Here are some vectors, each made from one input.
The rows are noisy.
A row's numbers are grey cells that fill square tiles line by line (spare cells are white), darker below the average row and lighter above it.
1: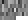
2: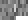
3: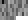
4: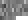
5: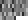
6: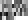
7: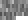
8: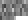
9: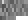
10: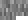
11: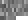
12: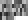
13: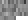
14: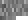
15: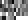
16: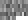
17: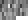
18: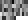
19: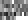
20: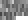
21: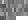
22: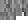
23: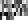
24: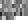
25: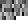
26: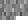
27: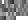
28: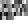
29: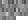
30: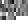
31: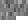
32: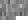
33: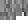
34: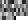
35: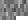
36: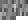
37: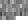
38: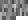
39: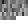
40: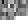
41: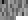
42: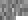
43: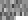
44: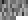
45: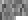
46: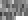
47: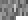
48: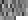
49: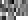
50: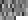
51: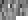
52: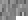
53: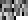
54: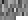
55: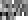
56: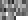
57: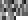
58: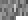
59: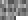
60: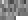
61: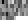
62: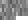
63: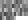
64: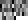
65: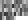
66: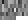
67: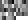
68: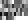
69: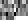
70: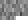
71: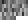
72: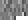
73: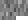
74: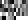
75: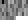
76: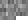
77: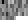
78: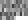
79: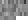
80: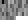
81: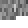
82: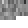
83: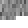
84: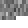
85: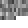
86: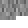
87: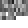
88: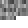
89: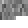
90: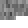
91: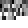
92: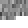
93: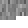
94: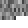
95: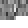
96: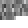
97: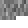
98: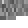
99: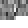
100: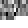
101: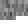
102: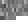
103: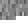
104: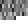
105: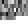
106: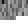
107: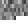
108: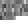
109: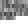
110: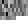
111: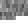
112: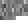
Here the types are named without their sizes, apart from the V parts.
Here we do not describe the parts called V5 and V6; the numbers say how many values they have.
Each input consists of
either a point on a line, a true/false value and a value of V6, or a value of V5.
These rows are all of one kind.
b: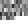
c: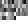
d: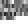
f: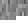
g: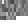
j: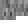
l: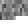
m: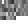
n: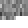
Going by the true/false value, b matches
d and j.
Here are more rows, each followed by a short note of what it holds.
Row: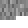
a point on a line, a true/false value and a value of V6
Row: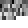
a value of V5
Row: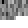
a value of V5
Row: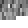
a value of V5
